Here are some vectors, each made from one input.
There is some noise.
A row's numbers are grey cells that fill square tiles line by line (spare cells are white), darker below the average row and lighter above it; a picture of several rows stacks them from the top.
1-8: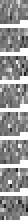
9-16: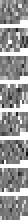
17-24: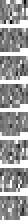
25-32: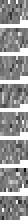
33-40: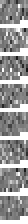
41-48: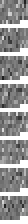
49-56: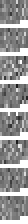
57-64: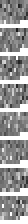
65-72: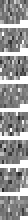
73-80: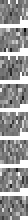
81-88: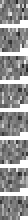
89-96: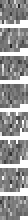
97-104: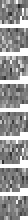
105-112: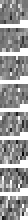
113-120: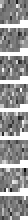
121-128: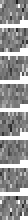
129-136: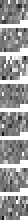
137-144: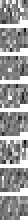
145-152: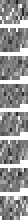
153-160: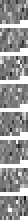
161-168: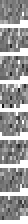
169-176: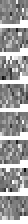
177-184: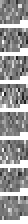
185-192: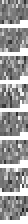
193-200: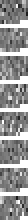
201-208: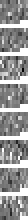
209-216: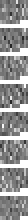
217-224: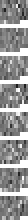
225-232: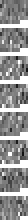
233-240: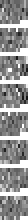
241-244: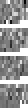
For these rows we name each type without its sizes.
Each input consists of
a point on a line, together with either a node of a tree, or three true/false values.
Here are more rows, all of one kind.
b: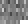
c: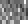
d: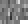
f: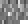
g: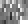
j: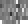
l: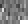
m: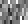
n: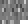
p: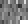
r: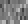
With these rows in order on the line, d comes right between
f and r.
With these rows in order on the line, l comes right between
m and p.
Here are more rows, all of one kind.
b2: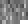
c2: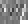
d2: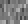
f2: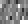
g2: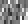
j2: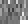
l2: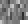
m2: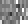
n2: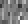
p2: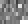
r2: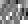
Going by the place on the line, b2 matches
c2 and m2.
